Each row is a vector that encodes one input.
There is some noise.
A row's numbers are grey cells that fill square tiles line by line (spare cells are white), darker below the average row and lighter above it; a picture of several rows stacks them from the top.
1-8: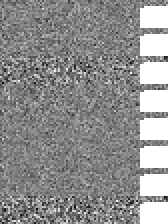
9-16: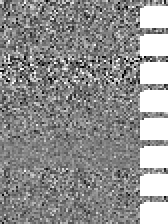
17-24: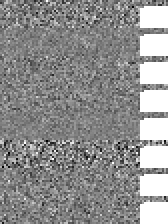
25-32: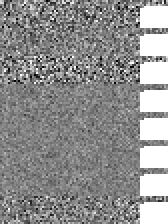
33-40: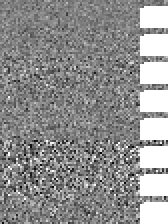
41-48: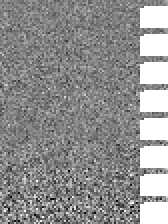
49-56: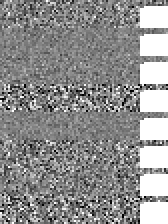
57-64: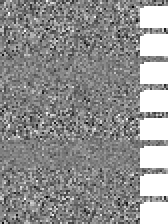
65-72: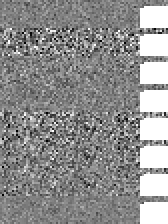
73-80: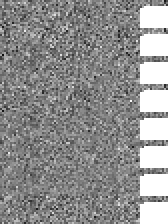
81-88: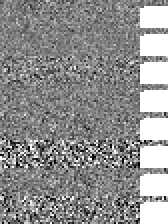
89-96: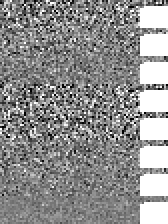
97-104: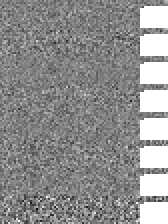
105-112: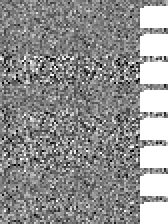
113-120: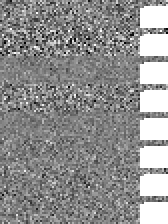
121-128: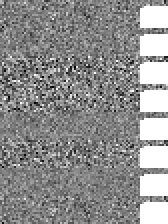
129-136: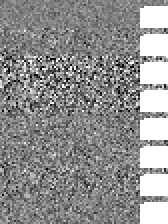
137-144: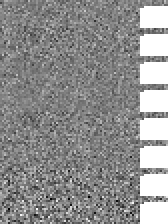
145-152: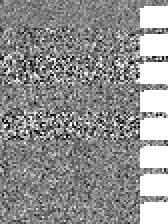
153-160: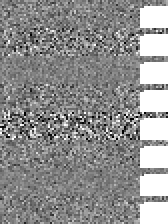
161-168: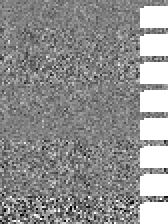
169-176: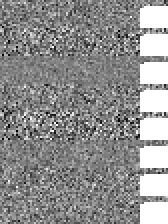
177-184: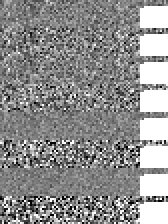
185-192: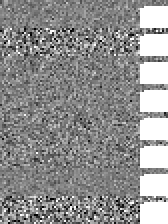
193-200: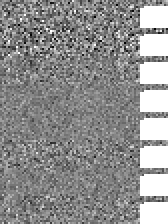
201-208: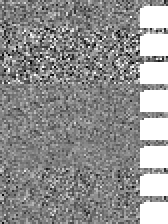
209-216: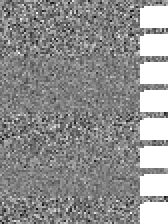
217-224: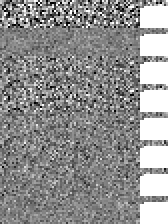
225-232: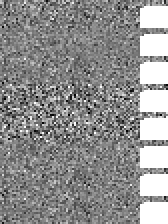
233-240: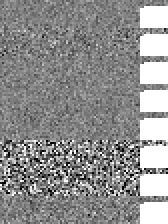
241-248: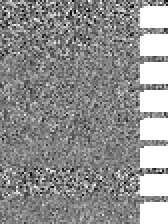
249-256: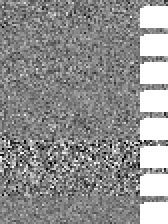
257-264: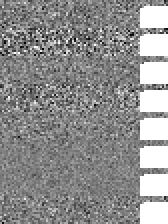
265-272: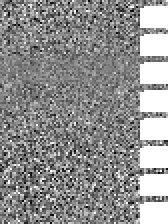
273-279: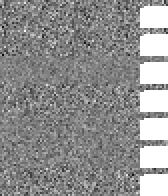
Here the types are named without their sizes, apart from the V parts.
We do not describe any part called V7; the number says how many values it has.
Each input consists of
a list of items, each a point on a line, a true/false value and a value of V7.
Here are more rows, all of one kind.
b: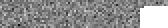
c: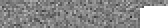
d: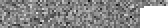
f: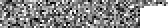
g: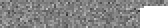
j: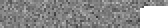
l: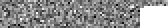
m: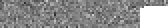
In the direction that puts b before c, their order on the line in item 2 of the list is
g, b, f, c, j, l, m, d.
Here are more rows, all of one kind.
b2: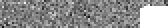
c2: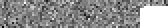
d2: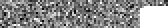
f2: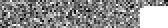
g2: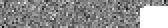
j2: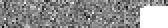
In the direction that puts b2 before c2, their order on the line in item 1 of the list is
b2, c2, j2, f2, g2, d2.
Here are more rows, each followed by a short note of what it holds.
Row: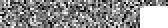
the empty list
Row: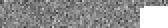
a list of two items
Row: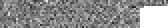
a list of two items
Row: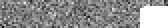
a list of one item
